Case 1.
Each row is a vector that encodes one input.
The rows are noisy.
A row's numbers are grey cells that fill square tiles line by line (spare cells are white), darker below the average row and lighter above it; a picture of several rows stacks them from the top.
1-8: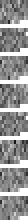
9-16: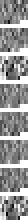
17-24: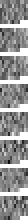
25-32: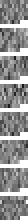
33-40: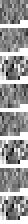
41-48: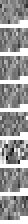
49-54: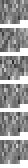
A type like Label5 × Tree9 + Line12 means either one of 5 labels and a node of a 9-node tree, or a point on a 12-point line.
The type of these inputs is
Bool × Bool × Bool + Unit.
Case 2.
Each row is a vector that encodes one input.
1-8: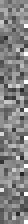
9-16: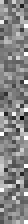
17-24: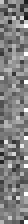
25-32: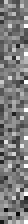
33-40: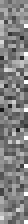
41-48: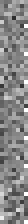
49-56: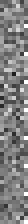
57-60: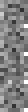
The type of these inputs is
Circle11.
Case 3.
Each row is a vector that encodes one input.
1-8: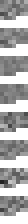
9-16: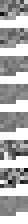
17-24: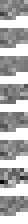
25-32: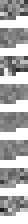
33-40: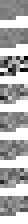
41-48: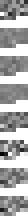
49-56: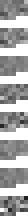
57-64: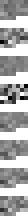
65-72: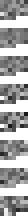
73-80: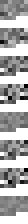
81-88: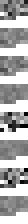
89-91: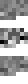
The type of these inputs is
Circle14 + Unit.
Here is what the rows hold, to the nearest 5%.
About 95% of them hold a point on a 14-point circle. The rest hold a fixed value.
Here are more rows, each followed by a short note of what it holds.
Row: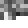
a fixed value
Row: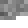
a point on a 14-point circle
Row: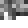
a fixed value
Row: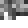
a fixed value
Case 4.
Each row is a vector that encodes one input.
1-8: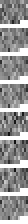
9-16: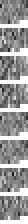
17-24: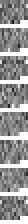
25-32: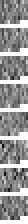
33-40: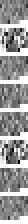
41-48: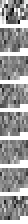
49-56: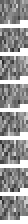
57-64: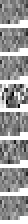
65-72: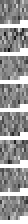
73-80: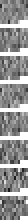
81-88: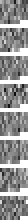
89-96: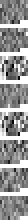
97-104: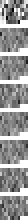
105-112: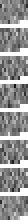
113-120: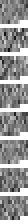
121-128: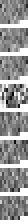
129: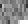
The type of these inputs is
Bool × Bool × Bool + Unit.
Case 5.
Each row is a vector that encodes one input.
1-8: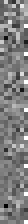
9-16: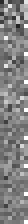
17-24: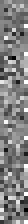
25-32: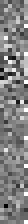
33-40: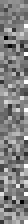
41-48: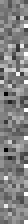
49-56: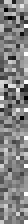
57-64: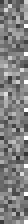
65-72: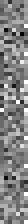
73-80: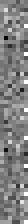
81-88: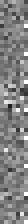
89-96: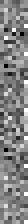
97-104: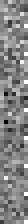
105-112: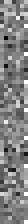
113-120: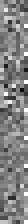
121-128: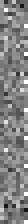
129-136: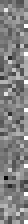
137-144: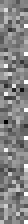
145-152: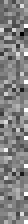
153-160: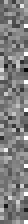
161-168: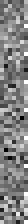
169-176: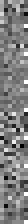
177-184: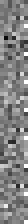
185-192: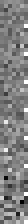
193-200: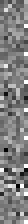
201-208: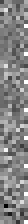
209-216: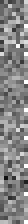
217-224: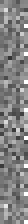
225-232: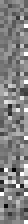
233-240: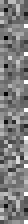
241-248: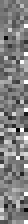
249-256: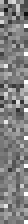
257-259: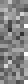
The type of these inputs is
Line20.
